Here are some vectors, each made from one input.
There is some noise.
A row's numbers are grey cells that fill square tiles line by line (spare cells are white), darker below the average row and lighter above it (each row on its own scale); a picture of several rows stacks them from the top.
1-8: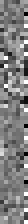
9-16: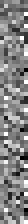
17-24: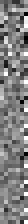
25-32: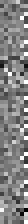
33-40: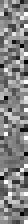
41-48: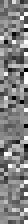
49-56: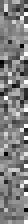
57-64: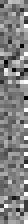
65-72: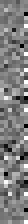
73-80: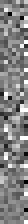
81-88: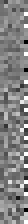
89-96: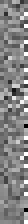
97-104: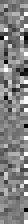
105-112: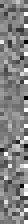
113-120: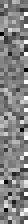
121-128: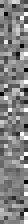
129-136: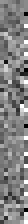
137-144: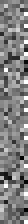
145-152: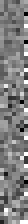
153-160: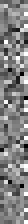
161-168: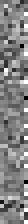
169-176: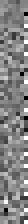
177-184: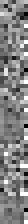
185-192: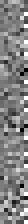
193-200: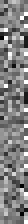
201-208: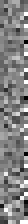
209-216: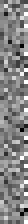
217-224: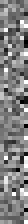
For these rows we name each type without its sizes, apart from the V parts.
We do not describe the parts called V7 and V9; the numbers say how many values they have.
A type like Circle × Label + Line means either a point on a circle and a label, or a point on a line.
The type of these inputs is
(Bool × Line + Label) × V7 × V9.
